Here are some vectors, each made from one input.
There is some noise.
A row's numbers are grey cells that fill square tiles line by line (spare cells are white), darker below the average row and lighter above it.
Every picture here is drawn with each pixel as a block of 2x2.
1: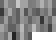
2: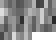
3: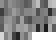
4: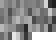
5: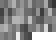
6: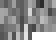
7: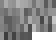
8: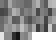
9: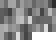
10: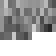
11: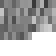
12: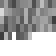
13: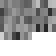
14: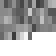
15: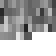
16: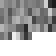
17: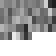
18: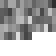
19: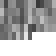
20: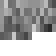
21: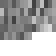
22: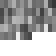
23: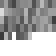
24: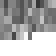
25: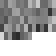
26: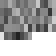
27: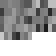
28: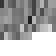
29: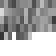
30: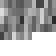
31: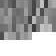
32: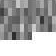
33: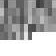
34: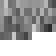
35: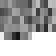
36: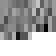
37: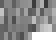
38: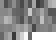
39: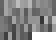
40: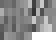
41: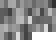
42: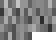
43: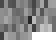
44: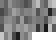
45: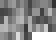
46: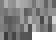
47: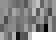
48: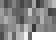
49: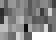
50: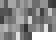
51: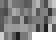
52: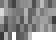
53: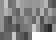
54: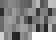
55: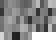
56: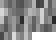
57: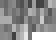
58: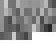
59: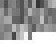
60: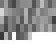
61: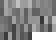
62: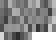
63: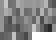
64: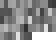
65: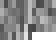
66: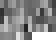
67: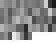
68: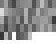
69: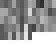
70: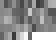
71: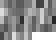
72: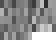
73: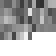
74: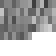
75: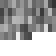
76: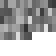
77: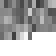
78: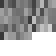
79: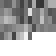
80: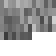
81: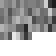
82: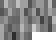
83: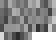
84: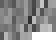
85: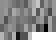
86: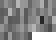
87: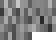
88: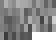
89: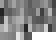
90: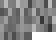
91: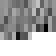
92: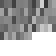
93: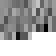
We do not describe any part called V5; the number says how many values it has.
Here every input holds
a value of V5, together with a list of up to two points on a 4-point line.
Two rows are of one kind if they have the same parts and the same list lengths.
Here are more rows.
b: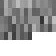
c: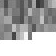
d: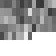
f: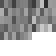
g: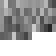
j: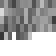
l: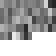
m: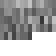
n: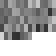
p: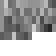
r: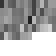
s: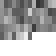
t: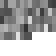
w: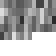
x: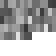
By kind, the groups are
b, m, n, t, x
c, d, f, r, s
g, j, l, p, w

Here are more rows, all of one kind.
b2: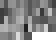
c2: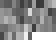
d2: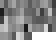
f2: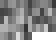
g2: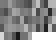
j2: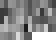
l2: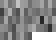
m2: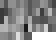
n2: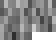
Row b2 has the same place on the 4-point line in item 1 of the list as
j2 and m2.
